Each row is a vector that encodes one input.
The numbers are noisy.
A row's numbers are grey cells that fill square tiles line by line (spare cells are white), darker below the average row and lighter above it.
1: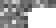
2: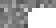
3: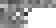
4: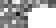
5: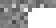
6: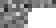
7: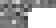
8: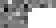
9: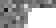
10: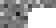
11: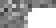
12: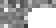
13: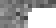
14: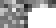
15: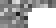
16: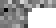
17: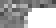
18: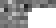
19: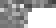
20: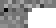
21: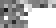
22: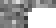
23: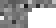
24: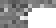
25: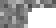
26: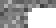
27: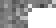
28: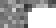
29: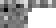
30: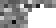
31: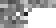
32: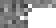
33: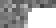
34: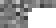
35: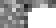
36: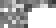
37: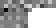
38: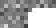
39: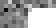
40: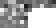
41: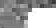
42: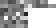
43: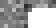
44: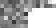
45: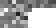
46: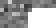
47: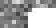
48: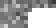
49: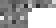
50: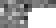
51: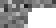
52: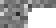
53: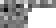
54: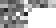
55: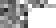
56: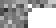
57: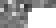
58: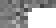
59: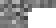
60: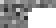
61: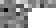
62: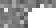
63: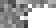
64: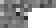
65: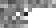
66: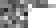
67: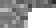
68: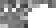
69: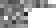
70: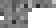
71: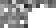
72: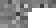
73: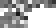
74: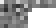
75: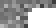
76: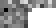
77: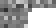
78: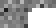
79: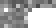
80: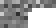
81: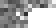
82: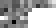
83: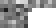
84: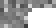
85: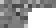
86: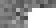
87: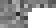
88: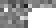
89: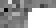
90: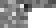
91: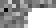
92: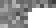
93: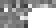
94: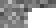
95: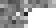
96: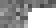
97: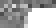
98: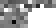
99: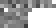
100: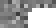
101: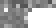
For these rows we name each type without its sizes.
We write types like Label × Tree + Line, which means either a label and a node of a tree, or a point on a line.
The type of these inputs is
(Label + Line) × Line.
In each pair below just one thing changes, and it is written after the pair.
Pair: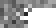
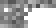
the label
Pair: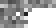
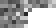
the place on the line
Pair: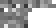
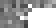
the label
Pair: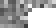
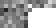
the label
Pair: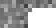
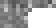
the label
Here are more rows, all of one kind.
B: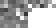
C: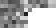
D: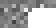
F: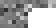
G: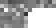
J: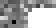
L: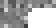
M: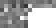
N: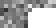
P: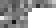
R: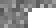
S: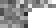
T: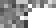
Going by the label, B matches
C and G.
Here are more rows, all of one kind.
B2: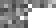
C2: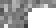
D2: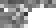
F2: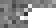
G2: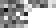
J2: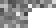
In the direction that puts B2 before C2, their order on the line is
G2, D2, F2, B2, J2, C2.
